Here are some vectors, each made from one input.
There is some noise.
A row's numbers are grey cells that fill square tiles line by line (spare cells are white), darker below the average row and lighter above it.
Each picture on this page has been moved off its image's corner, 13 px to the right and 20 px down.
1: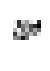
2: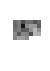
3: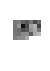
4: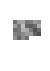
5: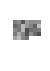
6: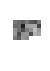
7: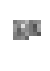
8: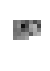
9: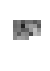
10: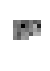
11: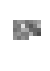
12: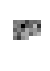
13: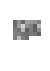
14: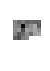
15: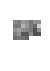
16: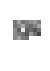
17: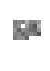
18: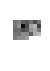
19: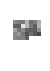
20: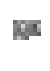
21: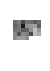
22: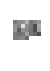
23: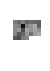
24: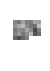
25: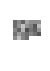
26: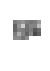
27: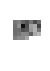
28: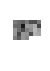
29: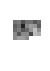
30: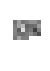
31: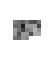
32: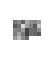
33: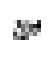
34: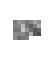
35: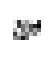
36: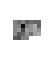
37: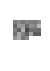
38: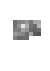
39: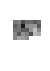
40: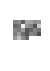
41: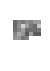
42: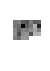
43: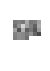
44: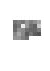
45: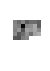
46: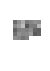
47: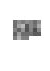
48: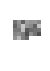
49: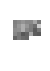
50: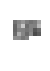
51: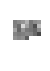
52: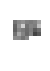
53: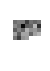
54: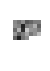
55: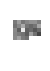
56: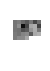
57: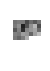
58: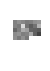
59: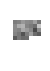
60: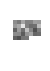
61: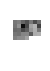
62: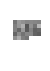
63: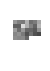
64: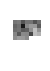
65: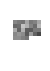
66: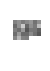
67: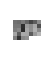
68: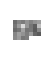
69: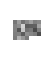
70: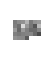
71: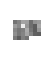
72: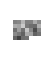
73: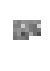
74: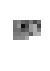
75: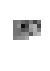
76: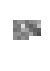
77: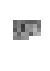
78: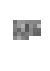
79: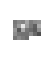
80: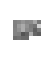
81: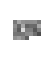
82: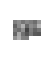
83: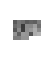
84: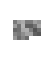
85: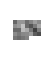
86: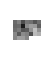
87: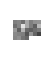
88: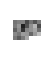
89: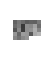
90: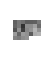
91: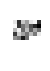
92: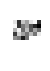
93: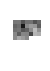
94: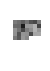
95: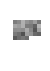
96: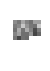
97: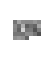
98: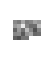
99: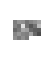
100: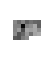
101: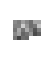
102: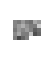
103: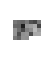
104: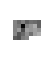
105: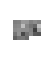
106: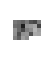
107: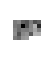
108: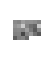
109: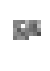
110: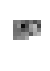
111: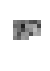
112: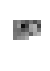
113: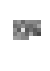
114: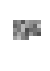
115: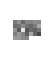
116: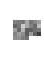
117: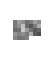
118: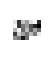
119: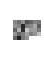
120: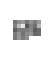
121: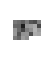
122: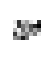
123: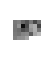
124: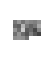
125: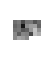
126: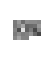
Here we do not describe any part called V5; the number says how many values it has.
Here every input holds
a list of up to two items, each a true/false value and a value of V5.
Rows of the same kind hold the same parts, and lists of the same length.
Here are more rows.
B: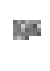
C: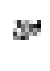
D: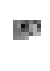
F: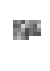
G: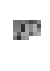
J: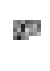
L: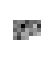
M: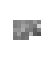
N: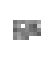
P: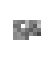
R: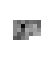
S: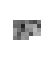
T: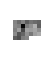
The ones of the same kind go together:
B, F, M, N, P
C
D, G, J, L, R, S, T

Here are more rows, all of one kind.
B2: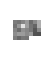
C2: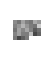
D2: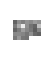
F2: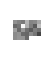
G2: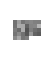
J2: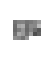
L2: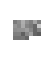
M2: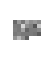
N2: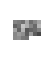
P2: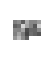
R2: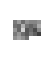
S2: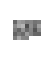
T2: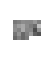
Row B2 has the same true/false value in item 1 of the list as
C2, D2 and J2.
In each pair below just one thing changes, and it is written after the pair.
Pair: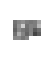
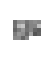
the value of V5 in item 2 of the list
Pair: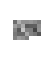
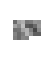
the true/false value in item 1 of the list
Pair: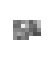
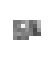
the true/false value in item 2 of the list
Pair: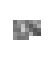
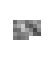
the true/false value in item 2 of the list
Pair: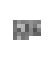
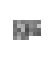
the true/false value in item 2 of the list
